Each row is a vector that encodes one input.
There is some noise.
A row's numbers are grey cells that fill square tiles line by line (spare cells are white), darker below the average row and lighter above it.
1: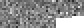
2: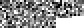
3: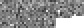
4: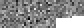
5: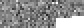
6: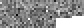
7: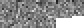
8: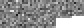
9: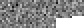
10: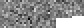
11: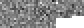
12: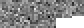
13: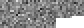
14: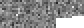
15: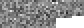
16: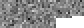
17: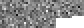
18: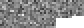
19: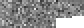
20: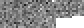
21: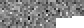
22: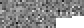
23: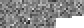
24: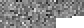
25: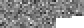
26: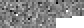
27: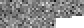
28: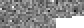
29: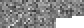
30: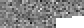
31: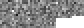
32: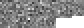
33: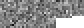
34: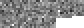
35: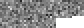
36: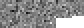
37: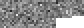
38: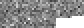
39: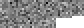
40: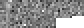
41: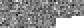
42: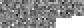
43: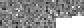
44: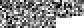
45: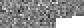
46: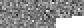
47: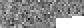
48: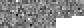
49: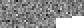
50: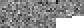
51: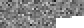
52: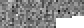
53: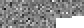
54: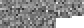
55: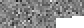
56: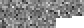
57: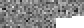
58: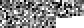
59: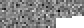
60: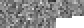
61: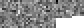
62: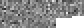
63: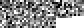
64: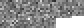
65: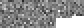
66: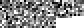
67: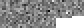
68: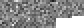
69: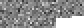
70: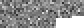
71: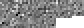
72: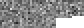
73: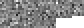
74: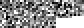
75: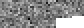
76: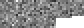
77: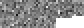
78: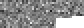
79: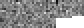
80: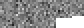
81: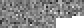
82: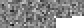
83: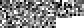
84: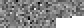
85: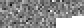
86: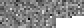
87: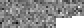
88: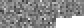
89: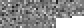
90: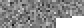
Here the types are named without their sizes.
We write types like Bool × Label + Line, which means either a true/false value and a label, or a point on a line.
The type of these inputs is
Tree × Tree × (Tree + Unit) + Unit.
